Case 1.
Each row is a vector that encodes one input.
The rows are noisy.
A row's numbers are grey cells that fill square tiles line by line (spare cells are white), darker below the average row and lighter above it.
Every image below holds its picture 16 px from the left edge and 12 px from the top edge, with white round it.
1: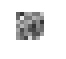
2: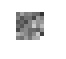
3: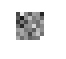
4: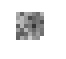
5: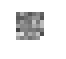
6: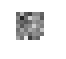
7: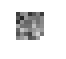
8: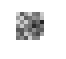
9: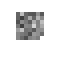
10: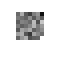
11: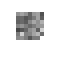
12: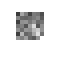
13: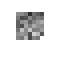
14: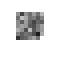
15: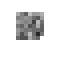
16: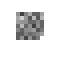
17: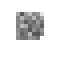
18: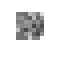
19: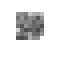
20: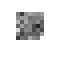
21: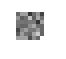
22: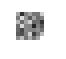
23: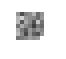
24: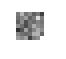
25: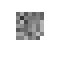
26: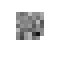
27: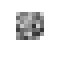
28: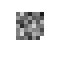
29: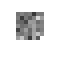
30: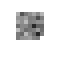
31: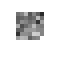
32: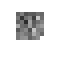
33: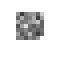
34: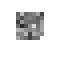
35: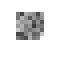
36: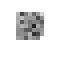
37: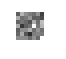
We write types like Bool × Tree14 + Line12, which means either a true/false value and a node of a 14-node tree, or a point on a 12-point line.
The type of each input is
Bool × Circle5.
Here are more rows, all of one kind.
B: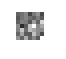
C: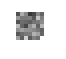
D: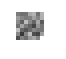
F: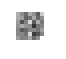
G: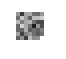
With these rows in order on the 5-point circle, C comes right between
B and G.
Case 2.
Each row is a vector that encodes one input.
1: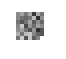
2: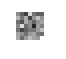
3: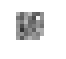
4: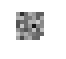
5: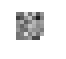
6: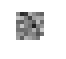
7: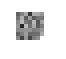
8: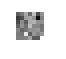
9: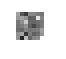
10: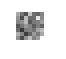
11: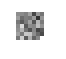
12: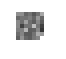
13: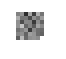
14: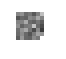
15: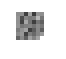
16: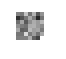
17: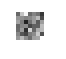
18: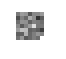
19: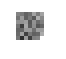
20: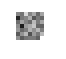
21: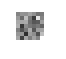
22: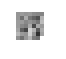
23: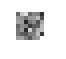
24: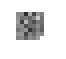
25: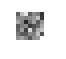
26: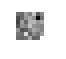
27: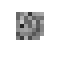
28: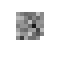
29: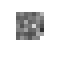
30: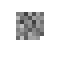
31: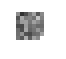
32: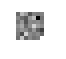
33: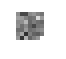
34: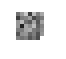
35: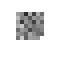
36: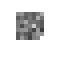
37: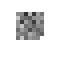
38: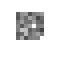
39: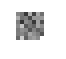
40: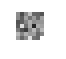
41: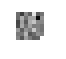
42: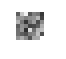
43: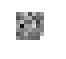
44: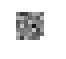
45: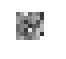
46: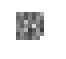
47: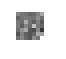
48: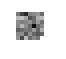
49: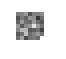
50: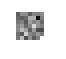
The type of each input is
List2(Circle6).
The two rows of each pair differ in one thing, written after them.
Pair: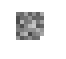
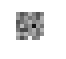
the place on the 6-point circle in item 1 of the list
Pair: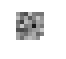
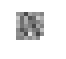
the place on the 6-point circle in item 2 of the list
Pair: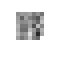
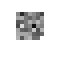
the place on the 6-point circle in item 2 of the list
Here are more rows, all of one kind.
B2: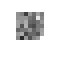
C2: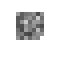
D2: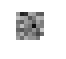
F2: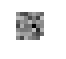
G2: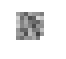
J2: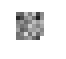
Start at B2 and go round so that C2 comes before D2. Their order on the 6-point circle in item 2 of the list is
B2, G2, J2, C2, D2, F2.
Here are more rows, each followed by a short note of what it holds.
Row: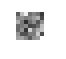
the empty list
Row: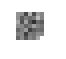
a list of one item
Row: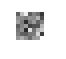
the empty list
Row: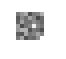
a list of one item
